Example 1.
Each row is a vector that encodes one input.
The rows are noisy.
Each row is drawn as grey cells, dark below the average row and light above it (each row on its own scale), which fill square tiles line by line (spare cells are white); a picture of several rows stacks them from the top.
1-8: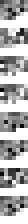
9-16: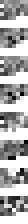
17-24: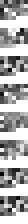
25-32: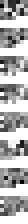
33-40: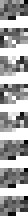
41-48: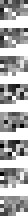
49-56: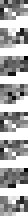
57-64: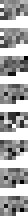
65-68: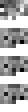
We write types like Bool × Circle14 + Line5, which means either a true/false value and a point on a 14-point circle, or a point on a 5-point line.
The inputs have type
Label8.
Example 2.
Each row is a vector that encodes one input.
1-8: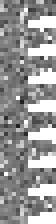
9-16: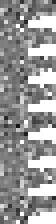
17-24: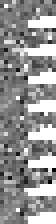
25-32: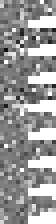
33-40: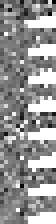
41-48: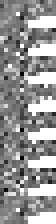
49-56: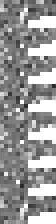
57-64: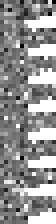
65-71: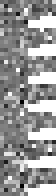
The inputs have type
Bool × Bool × Bool × Bool.
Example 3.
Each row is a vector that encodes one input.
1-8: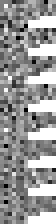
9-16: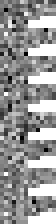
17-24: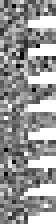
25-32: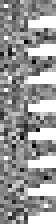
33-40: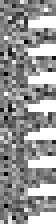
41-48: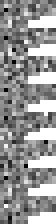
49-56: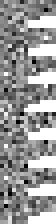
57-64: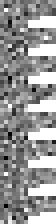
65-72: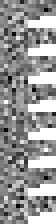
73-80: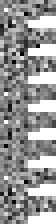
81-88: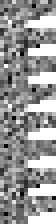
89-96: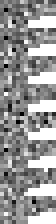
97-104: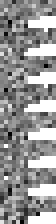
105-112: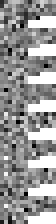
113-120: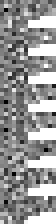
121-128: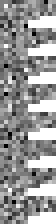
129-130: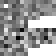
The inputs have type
Bool × Bool × Bool × Bool + Unit.
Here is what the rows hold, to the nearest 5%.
About 5% of them hold a fixed value. The rest hold four true/false values.
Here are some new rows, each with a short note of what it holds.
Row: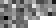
four true/false values
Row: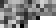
a fixed value
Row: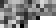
a fixed value
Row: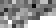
four true/false values
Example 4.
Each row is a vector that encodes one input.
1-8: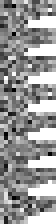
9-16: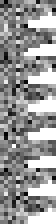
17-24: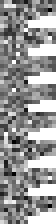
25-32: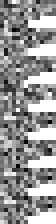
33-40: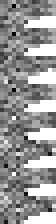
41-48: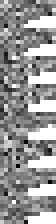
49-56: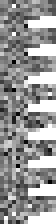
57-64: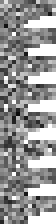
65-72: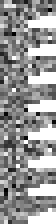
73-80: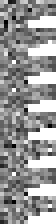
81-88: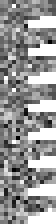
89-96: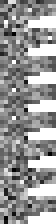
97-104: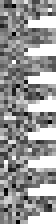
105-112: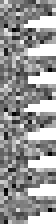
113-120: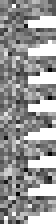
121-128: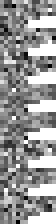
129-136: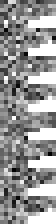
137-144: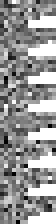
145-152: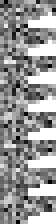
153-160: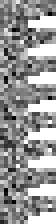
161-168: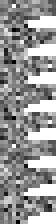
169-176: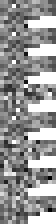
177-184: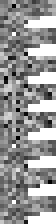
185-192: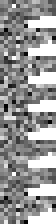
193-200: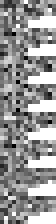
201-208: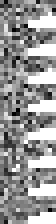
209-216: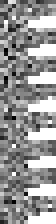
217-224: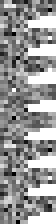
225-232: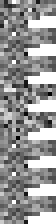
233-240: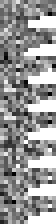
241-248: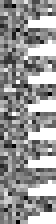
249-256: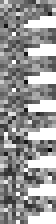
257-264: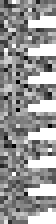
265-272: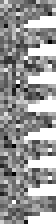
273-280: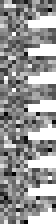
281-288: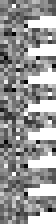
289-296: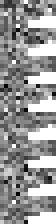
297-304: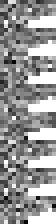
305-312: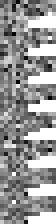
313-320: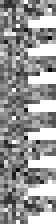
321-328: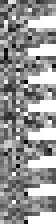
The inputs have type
Bool × Bool × Bool × Bool.
